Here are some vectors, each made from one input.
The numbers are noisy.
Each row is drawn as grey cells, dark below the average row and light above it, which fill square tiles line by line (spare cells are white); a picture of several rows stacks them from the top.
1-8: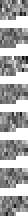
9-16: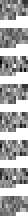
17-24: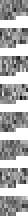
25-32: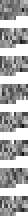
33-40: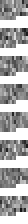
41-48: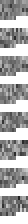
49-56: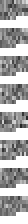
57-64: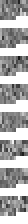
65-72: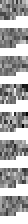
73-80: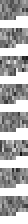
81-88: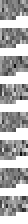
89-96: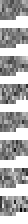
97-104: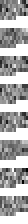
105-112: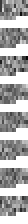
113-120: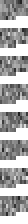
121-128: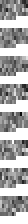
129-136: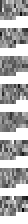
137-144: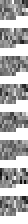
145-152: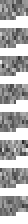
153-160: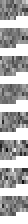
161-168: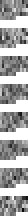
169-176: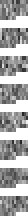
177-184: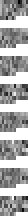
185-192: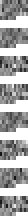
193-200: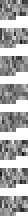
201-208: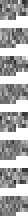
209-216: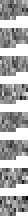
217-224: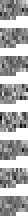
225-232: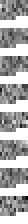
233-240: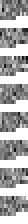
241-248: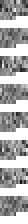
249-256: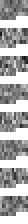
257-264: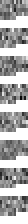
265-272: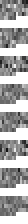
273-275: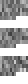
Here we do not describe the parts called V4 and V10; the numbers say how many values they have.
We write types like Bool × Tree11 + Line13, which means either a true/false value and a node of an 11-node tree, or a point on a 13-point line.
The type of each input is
Label5 × Label5 × (Tree11 + V4) + V10.
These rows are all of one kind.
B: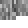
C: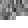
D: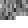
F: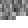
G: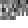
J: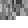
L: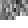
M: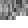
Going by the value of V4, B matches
F and G.
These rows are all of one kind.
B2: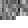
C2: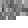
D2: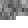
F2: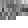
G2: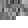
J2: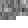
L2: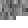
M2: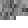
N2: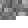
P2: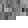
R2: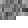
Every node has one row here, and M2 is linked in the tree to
J2 and L2.
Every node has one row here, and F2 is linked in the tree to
B2 and C2.
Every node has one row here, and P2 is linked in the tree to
J2 and R2.
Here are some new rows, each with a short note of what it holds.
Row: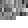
a value of V10
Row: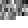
a value of V10
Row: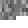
two labels (each one of 5) and a node of an 11-node tree
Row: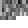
two labels (each one of 5) and a node of an 11-node tree
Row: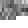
two labels (each one of 5) and a node of an 11-node tree
